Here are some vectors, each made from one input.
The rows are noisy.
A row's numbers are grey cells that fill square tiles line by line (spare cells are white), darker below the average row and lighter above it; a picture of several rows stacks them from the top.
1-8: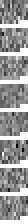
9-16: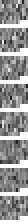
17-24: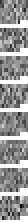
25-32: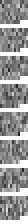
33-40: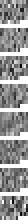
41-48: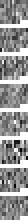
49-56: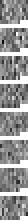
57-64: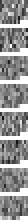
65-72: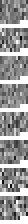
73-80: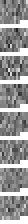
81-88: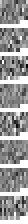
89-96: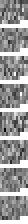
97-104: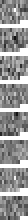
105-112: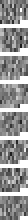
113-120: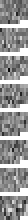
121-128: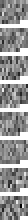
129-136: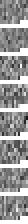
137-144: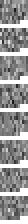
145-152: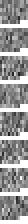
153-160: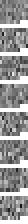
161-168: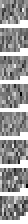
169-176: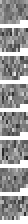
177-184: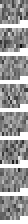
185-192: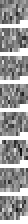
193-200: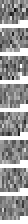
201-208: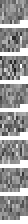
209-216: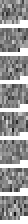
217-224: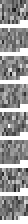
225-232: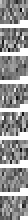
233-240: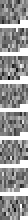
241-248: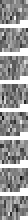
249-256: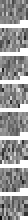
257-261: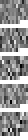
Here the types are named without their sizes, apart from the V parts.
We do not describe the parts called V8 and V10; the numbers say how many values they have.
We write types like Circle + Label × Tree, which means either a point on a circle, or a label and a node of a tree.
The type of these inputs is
Line × (Tree + Unit) × V8 × V10.
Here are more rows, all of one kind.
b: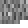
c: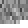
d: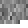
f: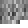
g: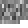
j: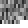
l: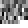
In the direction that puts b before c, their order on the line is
j, f, d, b, l, c, g.
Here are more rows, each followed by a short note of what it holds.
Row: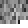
a point on a line, a node of a tree, a value of V8 and a value of V10
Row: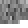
a point on a line, a value of V8 and a value of V10
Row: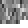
a point on a line, a value of V8 and a value of V10
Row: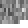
a point on a line, a value of V8 and a value of V10
